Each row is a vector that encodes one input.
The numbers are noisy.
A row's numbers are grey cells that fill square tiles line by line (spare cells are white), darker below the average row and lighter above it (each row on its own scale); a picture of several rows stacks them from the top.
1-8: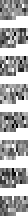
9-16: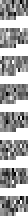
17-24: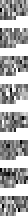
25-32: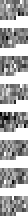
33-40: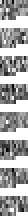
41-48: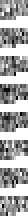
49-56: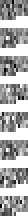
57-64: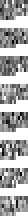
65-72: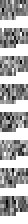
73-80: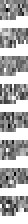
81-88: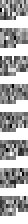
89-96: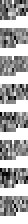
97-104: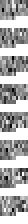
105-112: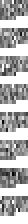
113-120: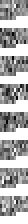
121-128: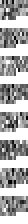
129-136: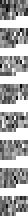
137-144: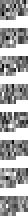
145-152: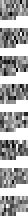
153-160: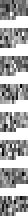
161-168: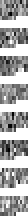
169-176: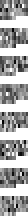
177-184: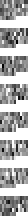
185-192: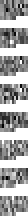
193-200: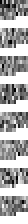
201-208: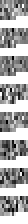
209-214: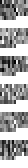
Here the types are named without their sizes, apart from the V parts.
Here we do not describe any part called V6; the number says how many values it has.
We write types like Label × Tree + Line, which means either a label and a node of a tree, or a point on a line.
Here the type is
Bool × Bool × Bool × (Line × Line + V6).
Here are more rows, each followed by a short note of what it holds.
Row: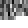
a point on each of two lines and three true/false values
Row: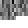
a point on each of two lines and three true/false values
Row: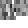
three true/false values and a value of V6
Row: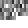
a point on each of two lines and three true/false values
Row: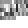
three true/false values and a value of V6
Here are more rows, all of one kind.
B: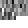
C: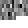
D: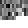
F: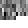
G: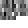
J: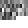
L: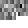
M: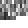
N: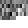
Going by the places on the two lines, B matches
F, G and M.
